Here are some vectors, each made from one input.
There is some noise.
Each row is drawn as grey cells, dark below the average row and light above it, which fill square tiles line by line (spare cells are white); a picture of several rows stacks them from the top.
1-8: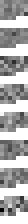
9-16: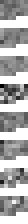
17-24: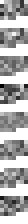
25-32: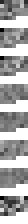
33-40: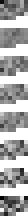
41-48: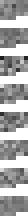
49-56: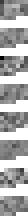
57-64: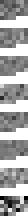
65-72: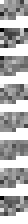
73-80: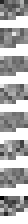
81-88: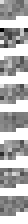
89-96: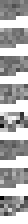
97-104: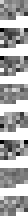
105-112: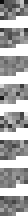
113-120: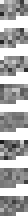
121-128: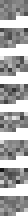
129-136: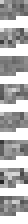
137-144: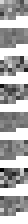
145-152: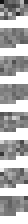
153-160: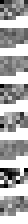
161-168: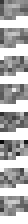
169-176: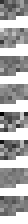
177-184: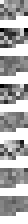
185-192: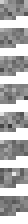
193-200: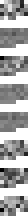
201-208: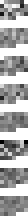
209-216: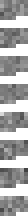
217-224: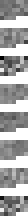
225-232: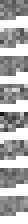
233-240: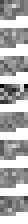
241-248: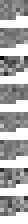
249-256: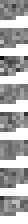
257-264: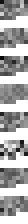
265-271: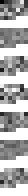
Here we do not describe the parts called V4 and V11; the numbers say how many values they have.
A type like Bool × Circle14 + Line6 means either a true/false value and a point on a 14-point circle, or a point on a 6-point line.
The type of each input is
(Bool × Bool × Bool × Bool + V4) × V11 + Line8.
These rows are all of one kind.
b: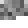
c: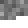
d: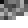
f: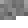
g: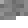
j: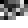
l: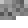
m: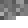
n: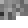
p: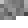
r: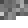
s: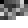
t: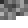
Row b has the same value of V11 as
f, j and l.
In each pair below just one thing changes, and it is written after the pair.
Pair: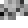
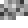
the value of V11
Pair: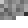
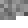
the value of V4
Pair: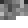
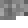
the value of V11
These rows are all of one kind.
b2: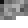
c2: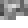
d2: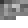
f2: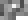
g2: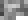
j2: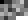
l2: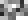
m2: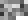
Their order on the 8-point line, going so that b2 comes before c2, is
j2, d2, m2, b2, g2, c2, l2, f2.
